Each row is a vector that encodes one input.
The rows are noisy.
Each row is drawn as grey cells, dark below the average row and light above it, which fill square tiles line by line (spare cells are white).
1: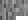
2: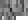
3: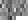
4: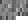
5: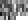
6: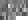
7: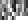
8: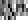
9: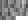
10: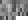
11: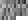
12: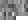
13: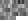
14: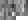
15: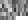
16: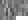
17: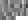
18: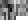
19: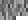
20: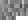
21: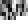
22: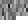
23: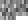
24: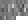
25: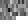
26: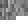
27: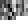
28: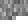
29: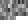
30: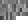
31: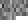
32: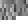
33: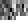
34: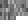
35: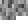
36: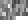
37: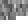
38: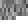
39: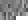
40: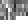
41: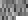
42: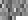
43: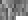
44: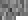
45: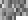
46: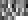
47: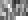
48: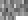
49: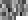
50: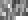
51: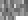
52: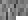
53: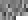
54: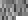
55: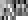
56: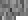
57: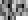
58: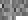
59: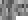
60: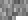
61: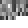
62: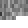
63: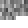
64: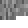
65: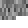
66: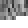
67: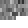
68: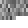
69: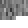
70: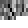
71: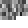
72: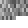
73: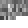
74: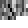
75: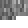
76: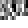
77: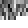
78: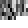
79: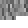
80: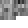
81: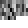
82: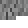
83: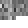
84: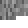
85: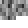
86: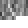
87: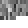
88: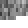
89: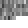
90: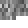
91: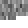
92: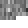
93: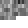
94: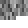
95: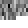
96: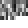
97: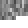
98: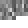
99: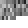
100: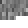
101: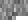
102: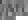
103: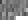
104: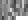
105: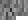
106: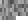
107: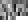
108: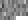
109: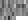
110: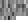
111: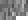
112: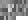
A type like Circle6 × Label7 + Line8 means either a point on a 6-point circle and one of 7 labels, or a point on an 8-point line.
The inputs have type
Bool × Bool × Bool + Tree8 + Tree9.
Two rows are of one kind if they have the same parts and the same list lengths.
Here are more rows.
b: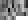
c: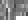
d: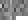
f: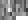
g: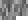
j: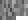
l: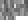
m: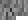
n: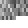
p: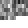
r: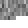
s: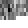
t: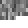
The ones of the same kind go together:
b, f, l, s
c, j, m, t
d, g, n, p, r

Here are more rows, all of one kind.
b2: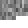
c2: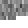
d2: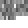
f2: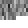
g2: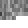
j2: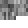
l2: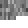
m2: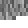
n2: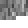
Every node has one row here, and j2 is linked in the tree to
n2.
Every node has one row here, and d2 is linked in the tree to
c2.
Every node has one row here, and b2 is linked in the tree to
c2, g2 and n2.
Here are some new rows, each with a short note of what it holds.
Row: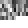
three true/false values
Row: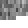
a node of a 9-node tree
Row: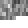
three true/false values
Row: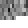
a node of a 9-node tree
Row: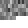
three true/false values
